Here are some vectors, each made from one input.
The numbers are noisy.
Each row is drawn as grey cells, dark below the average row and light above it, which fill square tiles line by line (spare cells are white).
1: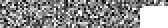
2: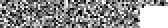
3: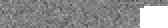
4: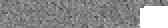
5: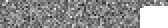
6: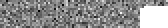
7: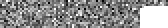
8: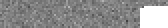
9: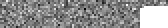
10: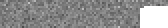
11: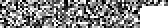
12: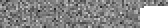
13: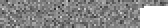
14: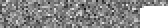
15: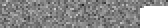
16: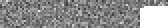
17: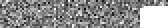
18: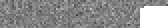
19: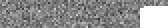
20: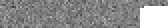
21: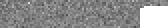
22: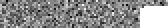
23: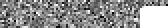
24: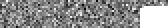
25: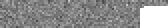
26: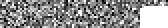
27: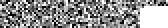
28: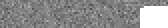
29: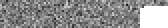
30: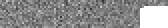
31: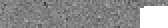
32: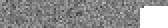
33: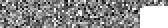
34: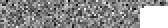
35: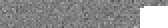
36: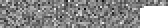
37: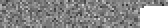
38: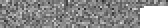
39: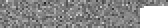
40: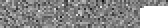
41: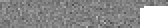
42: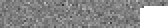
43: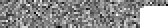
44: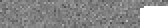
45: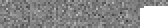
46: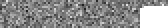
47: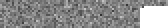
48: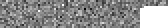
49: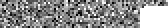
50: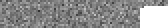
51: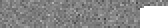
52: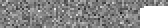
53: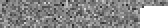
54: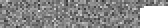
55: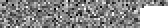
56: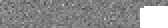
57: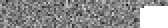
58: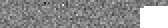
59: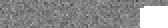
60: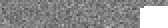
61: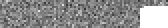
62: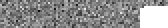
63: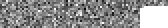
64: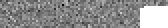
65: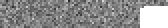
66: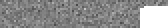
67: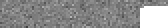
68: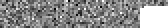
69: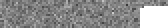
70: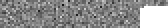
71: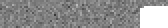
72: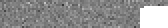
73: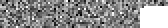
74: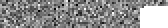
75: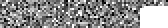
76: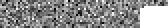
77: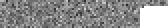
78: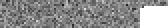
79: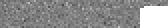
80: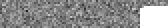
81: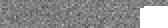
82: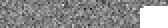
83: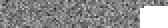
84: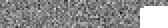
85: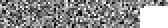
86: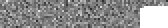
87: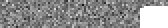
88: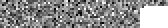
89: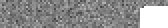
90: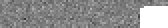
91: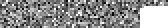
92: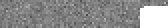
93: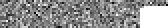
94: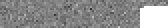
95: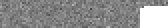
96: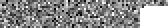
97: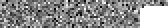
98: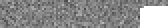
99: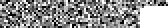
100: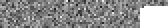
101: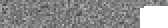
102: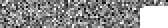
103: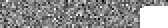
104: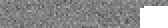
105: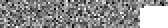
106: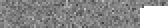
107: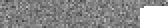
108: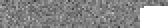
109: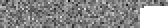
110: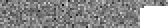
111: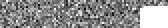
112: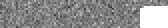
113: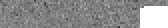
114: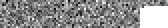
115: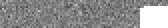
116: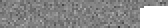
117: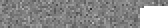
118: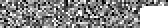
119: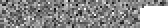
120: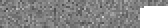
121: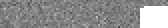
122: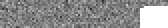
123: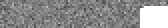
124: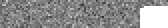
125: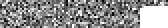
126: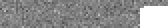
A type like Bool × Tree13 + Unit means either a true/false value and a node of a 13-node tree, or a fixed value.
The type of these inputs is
Bool × Bool × Bool × Label4 × Label4 × Label4 × Label5 + Unit.
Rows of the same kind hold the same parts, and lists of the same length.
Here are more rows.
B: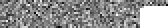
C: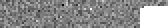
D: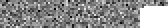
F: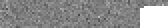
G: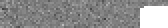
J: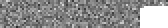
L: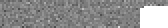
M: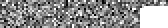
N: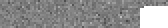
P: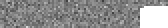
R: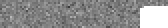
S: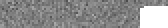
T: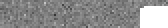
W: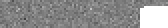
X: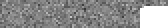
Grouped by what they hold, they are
B
C, D, F, G, J, L, M, N, P, R, S, T, W, X

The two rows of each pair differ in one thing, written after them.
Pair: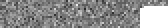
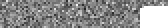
one of the three true/false values
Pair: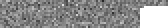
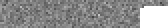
one of the four labels
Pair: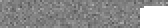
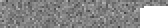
one of the three true/false values
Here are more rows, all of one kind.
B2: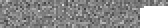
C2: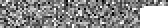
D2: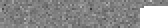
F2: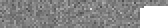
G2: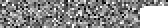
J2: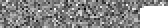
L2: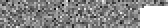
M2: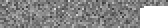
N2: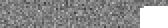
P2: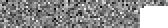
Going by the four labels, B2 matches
C2 and F2.
